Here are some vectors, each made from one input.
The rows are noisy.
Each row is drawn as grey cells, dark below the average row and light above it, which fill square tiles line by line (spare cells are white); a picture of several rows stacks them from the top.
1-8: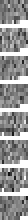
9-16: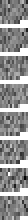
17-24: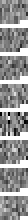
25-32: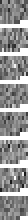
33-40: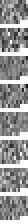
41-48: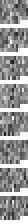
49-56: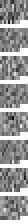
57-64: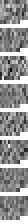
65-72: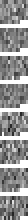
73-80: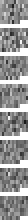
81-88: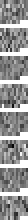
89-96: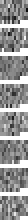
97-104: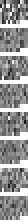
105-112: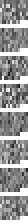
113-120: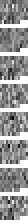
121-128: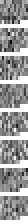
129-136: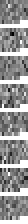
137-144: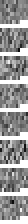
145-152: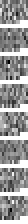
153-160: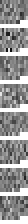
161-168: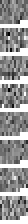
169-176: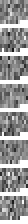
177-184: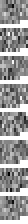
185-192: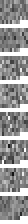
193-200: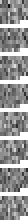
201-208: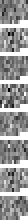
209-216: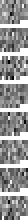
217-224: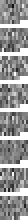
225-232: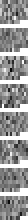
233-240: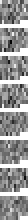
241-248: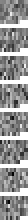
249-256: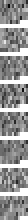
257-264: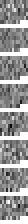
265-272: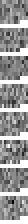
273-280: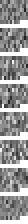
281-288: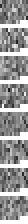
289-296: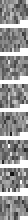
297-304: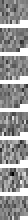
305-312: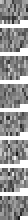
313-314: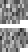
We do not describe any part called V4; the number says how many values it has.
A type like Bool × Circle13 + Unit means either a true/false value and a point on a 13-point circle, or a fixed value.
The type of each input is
Bool × List2(V4) + Line7 + Line10.
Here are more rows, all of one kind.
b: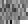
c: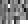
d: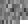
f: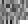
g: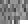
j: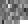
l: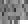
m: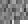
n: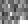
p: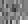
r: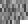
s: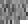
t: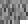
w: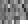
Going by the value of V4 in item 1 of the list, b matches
n, p, r and w.
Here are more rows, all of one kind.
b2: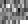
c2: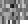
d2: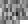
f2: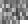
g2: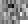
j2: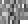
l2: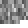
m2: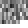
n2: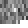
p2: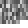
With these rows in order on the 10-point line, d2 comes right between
f2 and p2.
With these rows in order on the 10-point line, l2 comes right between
b2 and n2.
